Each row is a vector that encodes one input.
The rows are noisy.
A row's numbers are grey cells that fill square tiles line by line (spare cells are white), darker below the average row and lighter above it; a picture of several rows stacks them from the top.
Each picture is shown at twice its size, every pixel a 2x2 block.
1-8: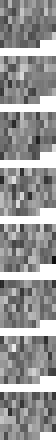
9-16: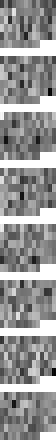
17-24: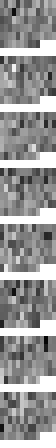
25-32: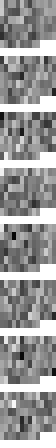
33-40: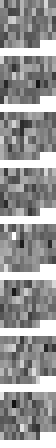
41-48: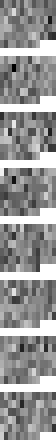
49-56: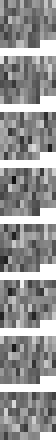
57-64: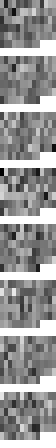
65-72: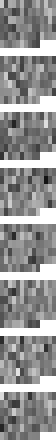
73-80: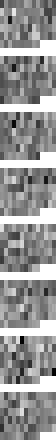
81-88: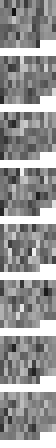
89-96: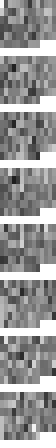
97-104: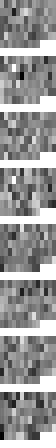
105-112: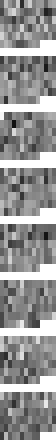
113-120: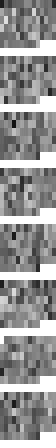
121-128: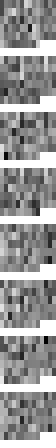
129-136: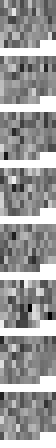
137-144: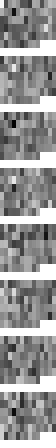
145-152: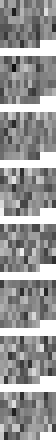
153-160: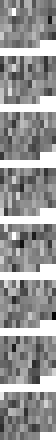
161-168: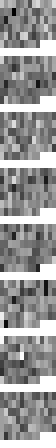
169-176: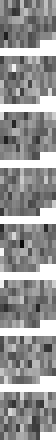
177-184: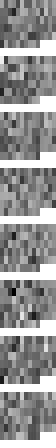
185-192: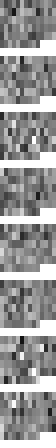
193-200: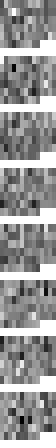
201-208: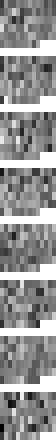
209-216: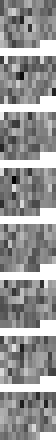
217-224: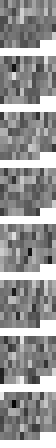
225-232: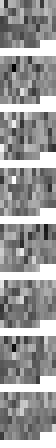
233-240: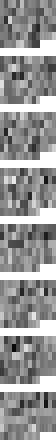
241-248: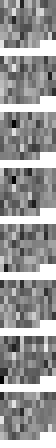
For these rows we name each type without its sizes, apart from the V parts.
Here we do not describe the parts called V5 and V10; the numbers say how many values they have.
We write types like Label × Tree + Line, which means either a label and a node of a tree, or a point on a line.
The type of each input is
(Circle + Unit) × Label × Label + (Line + V10) × V5.
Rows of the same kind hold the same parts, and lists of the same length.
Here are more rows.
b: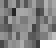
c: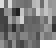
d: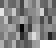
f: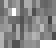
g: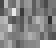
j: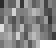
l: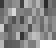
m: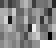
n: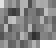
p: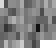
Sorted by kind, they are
b
c, n, p
d, g
f, j, l, m

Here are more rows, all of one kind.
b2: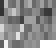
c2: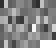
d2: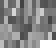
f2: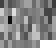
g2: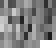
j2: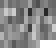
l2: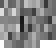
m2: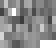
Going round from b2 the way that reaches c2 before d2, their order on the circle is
b2, m2, j2, c2, f2, d2, l2, g2.
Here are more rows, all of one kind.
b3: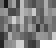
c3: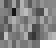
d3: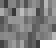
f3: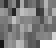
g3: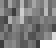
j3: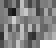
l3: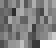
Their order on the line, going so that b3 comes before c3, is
g3, d3, f3, b3, c3, l3, j3.
